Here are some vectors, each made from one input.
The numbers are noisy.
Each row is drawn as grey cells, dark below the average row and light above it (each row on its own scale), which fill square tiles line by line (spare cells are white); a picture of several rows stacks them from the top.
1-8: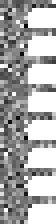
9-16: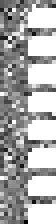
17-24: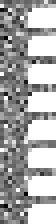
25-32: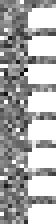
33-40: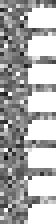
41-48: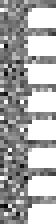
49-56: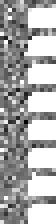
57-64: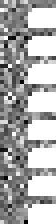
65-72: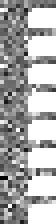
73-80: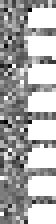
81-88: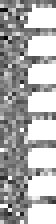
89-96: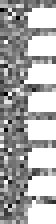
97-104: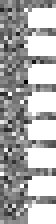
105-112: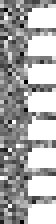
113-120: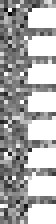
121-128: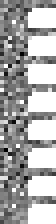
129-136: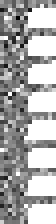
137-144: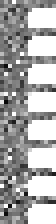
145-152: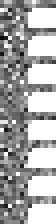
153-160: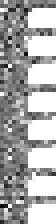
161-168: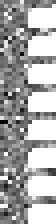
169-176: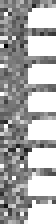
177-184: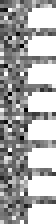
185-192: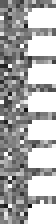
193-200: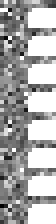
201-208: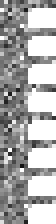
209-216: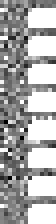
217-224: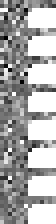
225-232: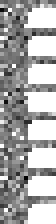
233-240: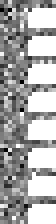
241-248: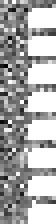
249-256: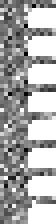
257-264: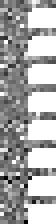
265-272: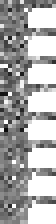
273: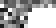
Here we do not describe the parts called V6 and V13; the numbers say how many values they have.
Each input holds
either one of 5 labels and a point on a 9-point line, or a value of V6 and a value of V13.
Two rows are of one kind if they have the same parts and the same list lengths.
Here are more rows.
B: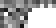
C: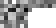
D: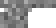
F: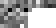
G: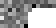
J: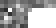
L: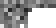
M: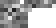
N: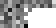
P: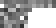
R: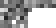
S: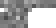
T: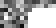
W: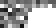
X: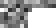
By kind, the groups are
B, J, M, P, T, W
C, D, F, G, L, N, R, S, X

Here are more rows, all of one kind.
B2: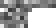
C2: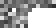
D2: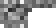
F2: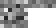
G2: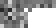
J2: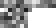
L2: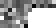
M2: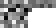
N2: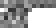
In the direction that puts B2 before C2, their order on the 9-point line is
D2, G2, B2, J2, F2, M2, N2, L2, C2.
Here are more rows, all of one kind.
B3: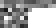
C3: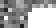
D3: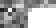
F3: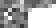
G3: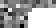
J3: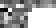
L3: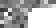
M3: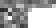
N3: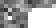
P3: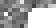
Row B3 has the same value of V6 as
D3, F3, J3 and M3.
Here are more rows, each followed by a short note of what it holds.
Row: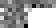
one of 5 labels and a point on a 9-point line
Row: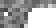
a value of V6 and a value of V13
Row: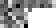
one of 5 labels and a point on a 9-point line
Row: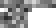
one of 5 labels and a point on a 9-point line
